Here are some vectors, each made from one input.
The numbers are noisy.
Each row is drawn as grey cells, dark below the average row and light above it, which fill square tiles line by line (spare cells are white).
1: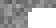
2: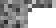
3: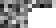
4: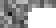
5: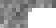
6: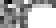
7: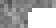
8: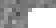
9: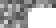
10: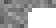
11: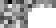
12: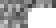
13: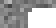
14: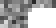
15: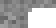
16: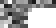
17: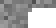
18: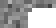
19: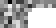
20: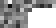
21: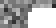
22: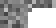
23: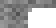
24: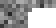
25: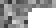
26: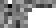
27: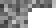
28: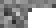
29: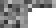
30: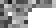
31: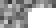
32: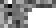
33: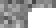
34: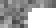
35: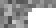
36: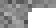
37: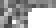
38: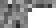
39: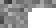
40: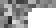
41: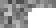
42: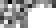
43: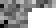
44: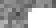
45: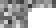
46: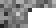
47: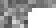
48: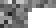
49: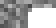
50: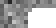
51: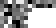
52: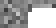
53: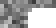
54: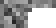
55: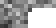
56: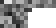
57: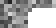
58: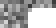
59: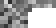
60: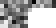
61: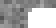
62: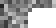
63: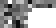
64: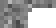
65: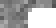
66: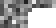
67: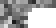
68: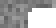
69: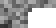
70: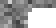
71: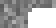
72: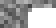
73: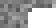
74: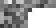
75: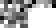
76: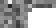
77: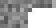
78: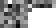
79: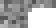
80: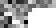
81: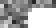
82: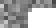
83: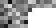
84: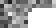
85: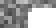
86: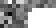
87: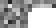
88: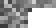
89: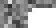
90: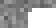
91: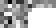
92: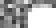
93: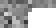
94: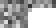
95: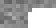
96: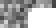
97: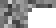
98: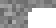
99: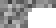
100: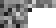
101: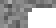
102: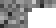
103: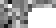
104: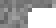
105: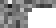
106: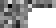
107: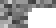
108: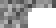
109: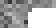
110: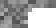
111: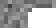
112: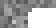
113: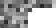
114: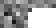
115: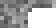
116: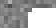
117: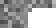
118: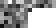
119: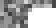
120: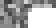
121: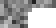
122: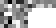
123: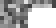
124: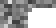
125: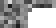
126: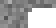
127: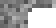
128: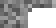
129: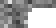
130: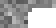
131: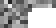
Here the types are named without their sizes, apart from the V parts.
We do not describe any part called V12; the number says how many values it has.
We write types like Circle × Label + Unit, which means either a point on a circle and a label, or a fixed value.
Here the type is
Bool × V12 + Line.
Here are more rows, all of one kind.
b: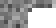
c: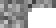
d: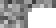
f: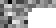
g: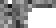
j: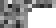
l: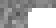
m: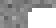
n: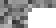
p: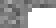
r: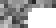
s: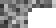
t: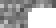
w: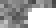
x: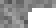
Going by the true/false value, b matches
c, d, m and x.
